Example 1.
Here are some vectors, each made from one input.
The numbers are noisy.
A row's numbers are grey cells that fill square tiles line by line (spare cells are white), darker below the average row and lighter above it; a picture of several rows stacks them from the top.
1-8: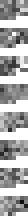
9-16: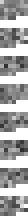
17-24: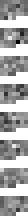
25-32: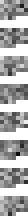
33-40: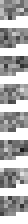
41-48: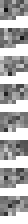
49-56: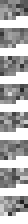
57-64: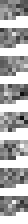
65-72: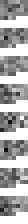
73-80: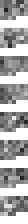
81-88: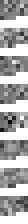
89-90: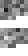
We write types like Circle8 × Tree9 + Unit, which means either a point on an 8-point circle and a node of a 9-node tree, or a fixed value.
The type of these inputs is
Bool × Bool × Bool × Label8.
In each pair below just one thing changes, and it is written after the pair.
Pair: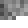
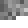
one of the three true/false values
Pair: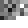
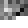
one of the three true/false values
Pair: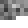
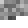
the label
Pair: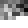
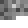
the label
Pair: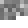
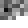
the label
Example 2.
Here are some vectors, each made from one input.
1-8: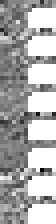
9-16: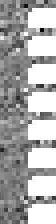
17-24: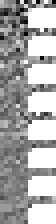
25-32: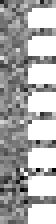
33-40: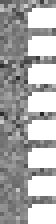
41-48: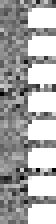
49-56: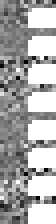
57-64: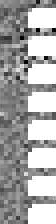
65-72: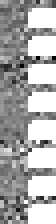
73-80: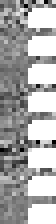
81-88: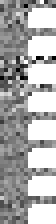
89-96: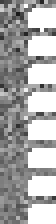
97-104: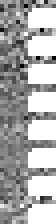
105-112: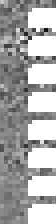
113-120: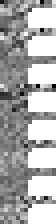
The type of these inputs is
(Bool × Bool × Bool + Unit) × Label8.
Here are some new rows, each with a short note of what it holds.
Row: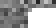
one of 8 labels and three true/false values
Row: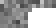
one of 8 labels and three true/false values
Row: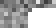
one of 8 labels and three true/false values
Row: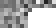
one of 8 labels and three true/false values
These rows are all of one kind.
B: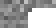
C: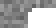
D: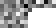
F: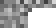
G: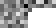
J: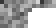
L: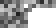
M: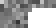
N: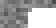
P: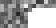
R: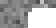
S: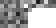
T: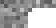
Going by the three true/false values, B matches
F, P and S.
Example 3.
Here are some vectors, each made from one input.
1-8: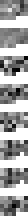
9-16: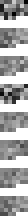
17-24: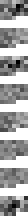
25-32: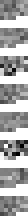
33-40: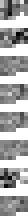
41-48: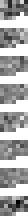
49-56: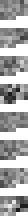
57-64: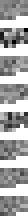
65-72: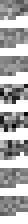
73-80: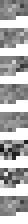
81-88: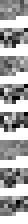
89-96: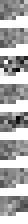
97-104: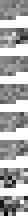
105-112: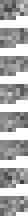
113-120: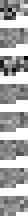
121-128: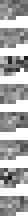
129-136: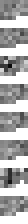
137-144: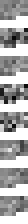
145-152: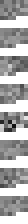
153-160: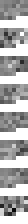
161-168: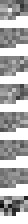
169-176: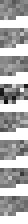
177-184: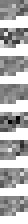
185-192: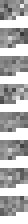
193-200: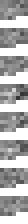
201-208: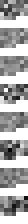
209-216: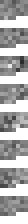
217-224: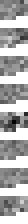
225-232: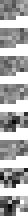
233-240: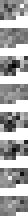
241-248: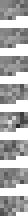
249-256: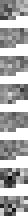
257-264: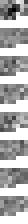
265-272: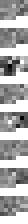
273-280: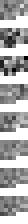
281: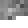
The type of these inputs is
Bool × Bool × Bool × Bool + Label8.
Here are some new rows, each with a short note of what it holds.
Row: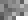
four true/false values
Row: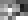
four true/false values
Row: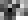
one of 8 labels
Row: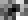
one of 8 labels
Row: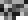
one of 8 labels
